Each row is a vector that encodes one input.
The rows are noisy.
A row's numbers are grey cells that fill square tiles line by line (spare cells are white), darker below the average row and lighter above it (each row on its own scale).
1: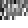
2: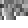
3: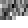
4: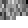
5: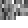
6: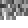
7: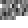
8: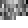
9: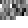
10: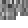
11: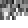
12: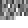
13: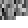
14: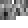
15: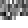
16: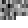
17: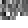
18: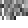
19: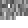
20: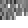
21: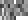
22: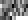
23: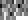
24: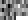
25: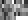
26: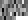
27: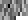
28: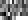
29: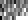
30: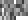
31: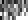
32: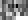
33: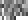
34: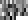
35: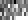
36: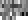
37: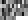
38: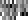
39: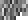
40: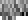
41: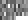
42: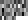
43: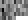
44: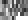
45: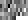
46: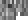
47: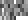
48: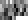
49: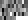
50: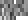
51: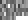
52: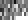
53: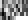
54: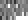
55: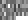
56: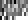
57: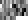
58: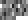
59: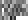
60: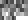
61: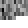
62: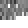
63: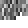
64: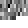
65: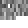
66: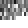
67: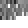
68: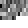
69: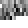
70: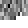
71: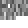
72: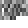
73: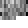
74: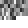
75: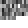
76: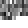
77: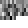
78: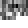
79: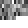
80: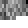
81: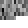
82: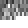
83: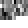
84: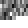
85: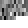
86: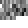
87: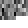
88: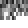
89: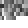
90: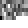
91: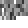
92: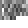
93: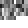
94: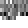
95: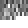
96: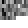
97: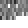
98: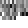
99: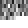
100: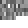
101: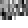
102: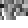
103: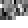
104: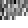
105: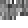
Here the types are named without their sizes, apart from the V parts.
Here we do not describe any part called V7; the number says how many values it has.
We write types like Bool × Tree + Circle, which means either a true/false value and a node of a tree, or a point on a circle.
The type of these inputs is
(Label + Line) × V7.
